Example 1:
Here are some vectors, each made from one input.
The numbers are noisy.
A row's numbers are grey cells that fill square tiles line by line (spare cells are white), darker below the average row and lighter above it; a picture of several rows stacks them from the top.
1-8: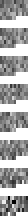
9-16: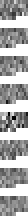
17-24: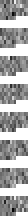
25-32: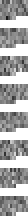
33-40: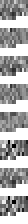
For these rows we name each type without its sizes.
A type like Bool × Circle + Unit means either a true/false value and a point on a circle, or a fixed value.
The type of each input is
List(Line).
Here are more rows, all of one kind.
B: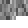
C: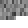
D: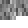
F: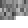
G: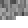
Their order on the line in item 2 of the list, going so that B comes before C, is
F, D, B, C, G.
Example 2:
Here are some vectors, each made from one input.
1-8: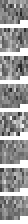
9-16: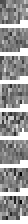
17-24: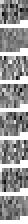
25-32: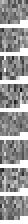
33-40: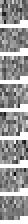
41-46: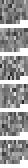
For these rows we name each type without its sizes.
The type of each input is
Line × (Tree + Unit).
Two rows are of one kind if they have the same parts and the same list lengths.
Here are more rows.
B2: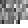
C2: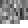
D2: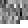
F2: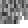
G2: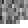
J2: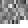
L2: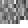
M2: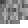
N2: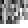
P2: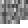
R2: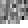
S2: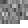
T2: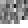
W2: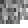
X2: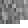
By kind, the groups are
B2, C2, D2, G2, M2, N2, S2, W2, X2
F2, J2, L2, P2, R2, T2

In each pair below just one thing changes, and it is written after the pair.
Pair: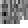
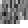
the place on the line
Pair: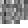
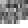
the place on the line
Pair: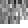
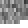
the place on the line
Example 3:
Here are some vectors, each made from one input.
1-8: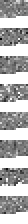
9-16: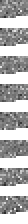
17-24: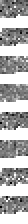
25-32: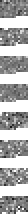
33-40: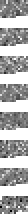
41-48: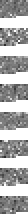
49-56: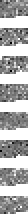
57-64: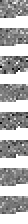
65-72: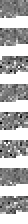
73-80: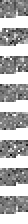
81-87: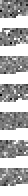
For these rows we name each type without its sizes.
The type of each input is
Label + Line.
